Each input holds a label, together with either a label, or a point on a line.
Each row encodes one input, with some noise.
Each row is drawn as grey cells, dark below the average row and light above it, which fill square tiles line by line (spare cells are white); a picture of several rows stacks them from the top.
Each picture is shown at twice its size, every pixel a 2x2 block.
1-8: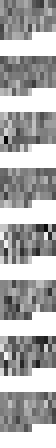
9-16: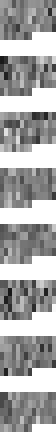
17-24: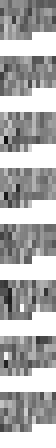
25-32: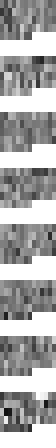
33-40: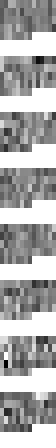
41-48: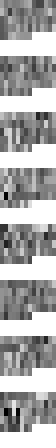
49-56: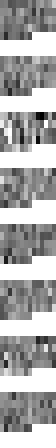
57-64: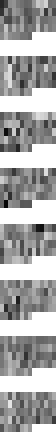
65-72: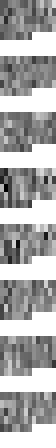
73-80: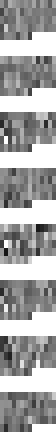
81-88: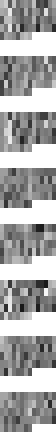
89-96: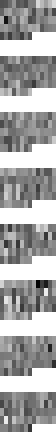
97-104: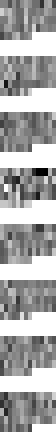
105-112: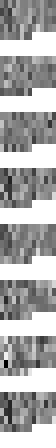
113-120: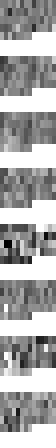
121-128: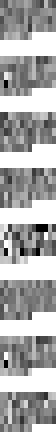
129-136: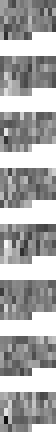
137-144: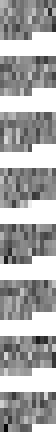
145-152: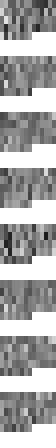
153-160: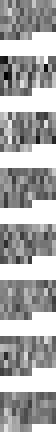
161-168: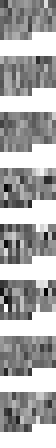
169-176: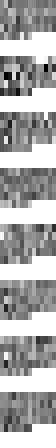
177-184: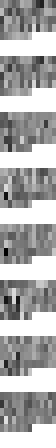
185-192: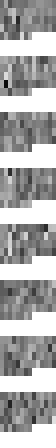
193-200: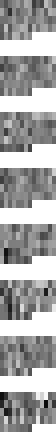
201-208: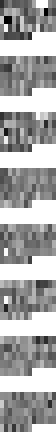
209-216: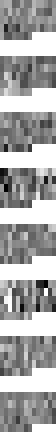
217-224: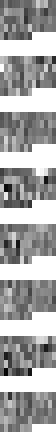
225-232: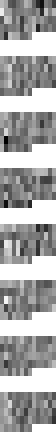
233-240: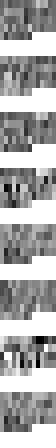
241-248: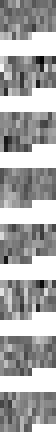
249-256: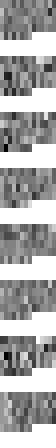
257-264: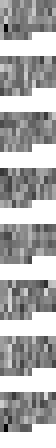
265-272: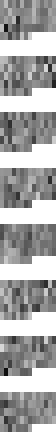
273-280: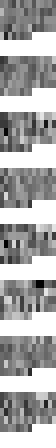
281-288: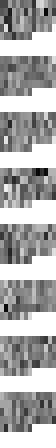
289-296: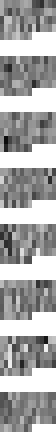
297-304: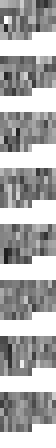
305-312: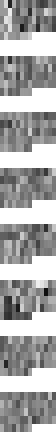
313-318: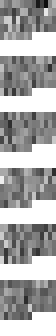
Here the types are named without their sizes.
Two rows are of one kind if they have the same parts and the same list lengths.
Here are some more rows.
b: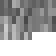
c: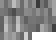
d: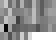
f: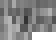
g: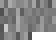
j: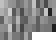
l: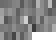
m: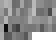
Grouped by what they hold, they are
b, c, f, g
d, j, l, m

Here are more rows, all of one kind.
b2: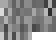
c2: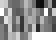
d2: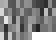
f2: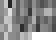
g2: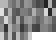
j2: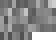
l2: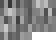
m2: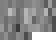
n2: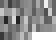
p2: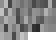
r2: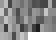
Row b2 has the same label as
d2, g2, p2 and r2.
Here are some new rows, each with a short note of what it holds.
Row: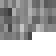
two labels
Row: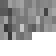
two labels
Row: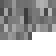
two labels
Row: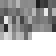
two labels
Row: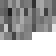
two labels
